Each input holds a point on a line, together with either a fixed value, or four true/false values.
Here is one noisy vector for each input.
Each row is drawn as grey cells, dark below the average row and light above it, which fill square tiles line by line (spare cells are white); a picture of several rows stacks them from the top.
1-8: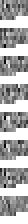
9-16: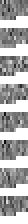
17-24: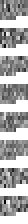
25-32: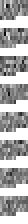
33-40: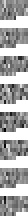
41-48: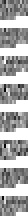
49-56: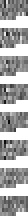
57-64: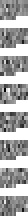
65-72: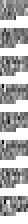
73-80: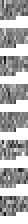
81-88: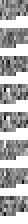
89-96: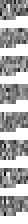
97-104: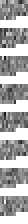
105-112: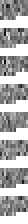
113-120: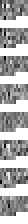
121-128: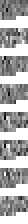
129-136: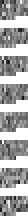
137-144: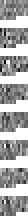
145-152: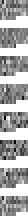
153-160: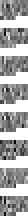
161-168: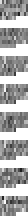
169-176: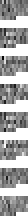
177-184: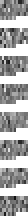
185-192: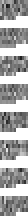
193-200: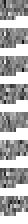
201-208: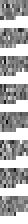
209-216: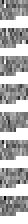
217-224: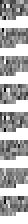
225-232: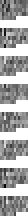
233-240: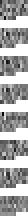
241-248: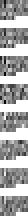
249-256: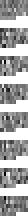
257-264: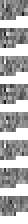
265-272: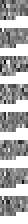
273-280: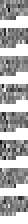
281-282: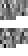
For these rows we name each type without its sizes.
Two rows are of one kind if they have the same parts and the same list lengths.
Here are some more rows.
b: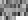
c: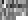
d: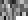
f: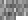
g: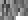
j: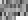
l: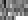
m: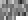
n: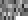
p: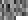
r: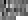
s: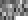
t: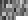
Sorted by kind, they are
b, j, m
c, d, f, g, l, n, p, r, s, t

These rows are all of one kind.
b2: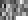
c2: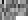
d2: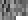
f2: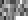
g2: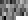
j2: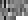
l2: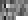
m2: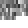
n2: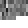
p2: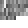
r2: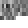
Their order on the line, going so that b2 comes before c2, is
f2, g2, b2, l2, j2, n2, d2, r2, p2, c2, m2.
